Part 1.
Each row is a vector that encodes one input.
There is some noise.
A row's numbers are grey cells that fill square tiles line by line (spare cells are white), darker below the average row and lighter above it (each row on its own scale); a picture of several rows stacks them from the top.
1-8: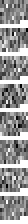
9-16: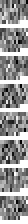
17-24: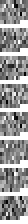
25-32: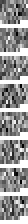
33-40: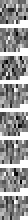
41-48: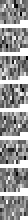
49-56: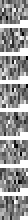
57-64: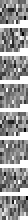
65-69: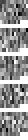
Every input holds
a point on an 11-point circle.
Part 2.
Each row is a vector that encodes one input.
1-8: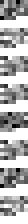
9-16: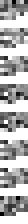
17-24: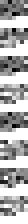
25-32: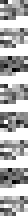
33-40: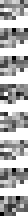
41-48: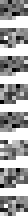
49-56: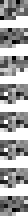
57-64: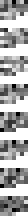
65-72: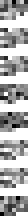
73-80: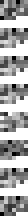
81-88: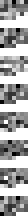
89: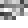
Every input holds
one of 6 labels.
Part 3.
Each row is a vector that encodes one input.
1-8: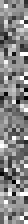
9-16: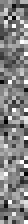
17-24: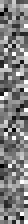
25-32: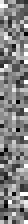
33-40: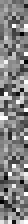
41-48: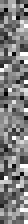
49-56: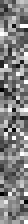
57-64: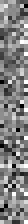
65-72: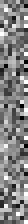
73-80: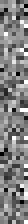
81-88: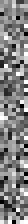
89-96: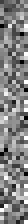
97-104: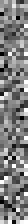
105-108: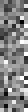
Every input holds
a point on an 18-point circle.
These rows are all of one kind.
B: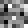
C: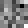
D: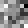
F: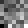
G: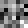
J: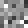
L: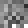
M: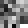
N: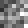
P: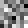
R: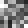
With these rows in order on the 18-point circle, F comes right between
M and N.
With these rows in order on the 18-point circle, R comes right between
D and J.
